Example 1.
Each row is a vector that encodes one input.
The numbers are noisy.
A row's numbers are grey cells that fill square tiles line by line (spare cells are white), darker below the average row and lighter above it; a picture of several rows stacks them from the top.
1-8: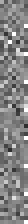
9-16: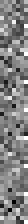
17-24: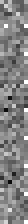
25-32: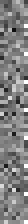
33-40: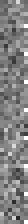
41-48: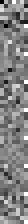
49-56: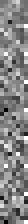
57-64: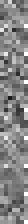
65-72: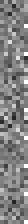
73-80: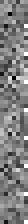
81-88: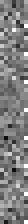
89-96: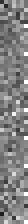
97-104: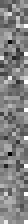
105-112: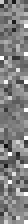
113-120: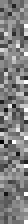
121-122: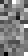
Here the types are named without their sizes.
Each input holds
a point on a line, together with either a fixed value, or four true/false values.
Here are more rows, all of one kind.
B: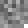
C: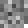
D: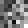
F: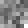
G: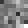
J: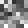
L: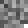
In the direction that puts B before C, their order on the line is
F, B, J, C, L, G, D.
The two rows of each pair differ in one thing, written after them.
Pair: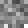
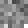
one of the four true/false values
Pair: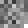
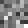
the place on the line
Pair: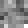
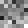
the place on the line
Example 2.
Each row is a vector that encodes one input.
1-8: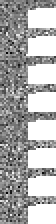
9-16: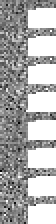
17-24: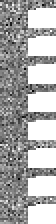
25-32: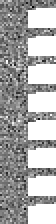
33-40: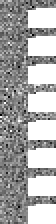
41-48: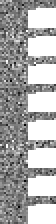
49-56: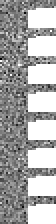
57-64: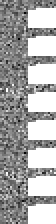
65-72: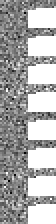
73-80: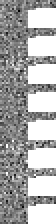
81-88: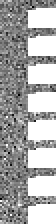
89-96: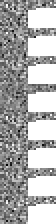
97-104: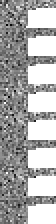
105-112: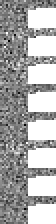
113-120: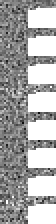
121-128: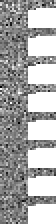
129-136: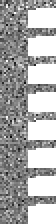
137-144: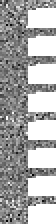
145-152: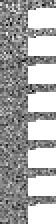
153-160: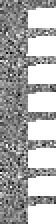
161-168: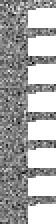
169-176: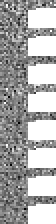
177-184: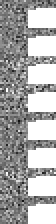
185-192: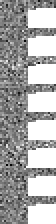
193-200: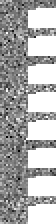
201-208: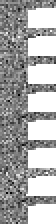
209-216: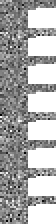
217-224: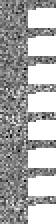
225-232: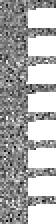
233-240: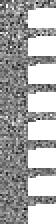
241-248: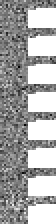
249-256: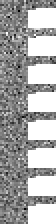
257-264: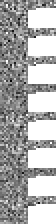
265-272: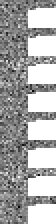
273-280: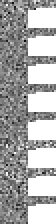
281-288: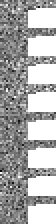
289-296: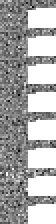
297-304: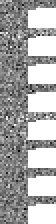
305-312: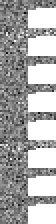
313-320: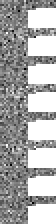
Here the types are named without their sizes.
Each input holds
either a point on a circle, or a node of a tree.
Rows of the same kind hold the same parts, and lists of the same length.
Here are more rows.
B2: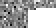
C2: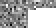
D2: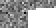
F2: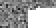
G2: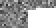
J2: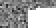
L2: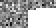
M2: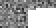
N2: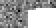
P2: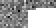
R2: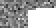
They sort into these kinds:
B2, C2, L2
D2, F2, G2, J2, M2, N2, P2, R2

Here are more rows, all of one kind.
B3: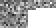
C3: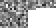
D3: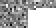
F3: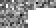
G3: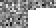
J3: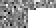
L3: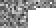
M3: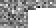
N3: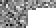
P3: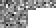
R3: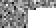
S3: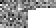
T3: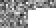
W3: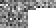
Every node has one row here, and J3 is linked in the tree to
D3 and R3.
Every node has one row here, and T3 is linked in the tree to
F3 and L3.
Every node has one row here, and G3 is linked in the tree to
C3.
